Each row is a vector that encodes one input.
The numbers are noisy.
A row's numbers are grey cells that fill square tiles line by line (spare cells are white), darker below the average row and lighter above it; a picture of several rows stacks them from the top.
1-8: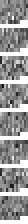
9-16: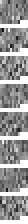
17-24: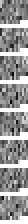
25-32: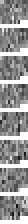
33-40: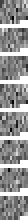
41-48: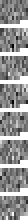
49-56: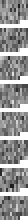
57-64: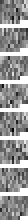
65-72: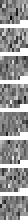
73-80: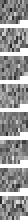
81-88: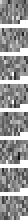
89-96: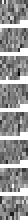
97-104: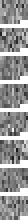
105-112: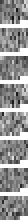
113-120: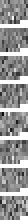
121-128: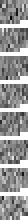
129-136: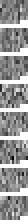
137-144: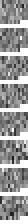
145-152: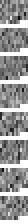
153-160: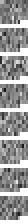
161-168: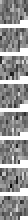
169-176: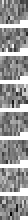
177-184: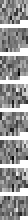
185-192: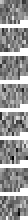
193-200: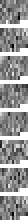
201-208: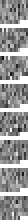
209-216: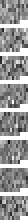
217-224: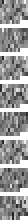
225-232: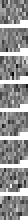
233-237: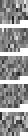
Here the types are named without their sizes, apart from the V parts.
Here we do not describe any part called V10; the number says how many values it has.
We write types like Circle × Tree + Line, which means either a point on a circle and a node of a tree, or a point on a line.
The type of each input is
List(Line) × V10.
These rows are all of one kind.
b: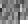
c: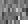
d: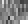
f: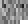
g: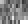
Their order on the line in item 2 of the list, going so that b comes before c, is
b, d, g, f, c.
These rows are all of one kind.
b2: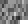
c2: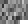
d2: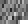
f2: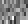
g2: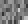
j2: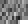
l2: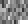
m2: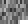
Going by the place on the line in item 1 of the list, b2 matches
f2 and l2.
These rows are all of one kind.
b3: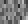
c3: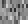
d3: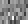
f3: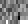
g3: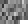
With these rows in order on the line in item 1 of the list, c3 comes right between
b3 and f3.
